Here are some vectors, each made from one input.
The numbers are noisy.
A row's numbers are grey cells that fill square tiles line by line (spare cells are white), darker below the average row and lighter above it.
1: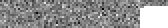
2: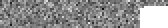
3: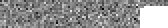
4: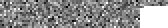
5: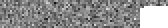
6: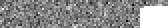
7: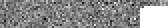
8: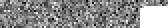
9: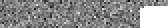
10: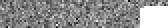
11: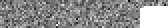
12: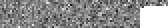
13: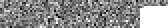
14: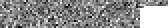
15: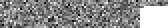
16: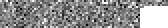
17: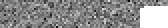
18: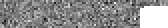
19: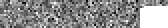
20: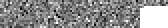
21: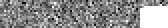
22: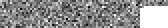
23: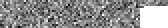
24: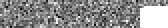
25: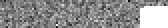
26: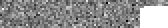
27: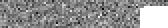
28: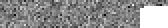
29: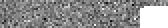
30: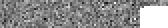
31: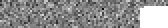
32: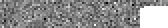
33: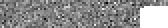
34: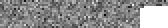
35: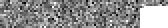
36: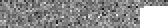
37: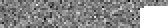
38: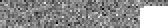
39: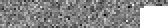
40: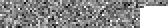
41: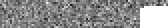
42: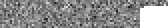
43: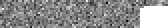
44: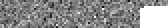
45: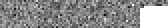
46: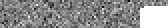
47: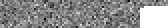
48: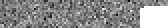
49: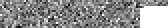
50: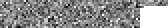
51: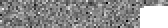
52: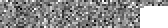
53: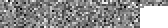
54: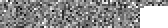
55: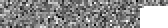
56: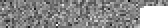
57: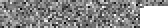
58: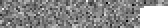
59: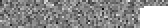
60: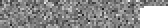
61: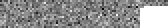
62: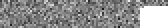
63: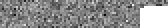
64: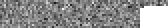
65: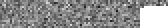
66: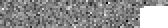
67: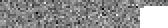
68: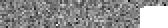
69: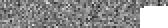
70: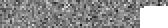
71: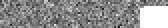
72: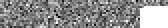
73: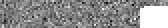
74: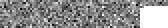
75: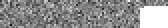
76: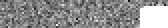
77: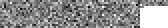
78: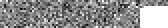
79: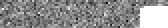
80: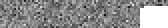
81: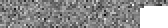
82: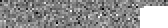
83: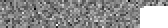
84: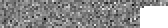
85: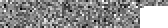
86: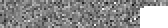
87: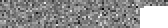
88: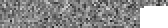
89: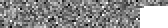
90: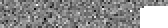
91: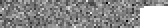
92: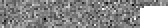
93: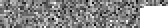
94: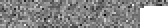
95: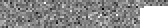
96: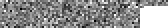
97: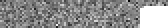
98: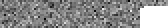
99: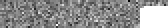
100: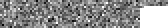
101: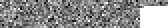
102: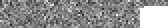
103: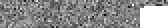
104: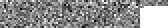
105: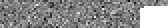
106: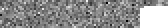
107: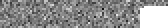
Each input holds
either a point on a 7-point line, or three true/false values.
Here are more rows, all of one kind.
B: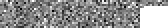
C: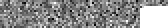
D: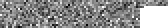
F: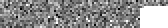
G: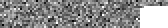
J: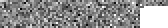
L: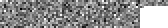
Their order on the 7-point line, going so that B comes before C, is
B, L, J, D, G, F, C.
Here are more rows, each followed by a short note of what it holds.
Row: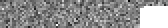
three true/false values
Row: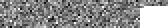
a point on a 7-point line
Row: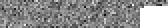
three true/false values
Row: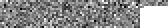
a point on a 7-point line
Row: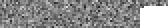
three true/false values
